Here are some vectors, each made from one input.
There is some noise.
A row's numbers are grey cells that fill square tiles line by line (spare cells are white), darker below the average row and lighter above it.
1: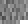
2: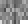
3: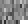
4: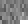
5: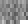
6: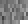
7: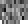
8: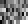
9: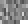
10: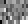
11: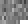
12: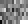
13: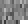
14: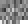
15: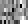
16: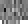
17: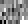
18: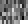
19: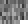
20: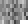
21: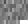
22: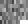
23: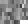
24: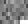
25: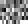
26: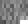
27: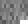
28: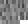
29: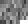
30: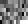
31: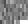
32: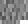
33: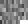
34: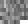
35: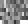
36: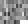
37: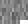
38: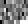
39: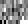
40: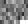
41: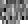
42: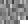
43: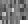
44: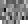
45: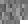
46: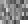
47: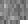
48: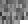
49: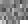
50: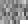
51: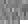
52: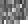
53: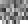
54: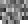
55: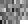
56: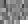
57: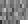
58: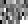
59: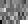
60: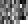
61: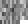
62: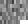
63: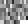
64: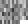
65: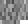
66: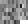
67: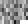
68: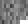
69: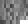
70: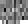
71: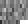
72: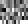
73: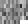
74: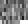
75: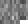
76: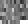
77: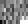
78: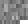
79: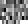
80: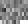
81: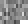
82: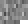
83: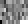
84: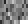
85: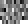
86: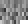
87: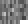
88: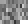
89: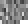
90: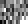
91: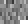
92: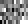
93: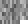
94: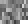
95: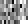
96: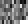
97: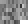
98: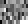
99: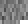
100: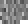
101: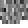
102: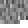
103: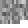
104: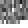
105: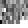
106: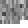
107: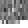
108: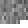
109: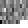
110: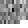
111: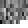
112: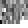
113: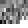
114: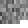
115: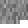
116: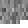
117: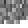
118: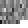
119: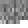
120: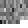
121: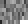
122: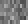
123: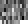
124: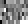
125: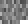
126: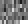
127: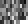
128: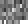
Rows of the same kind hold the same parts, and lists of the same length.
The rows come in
3 kinds.
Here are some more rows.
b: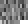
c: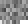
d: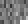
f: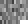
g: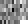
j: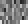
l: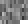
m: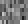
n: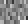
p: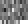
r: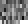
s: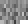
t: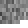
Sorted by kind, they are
b, f, g, n, r, t
c, p, s
d, j, l, m

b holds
a point on a 6-point line.
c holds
one of 7 labels and a node of a 7-node tree.
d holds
three true/false values.
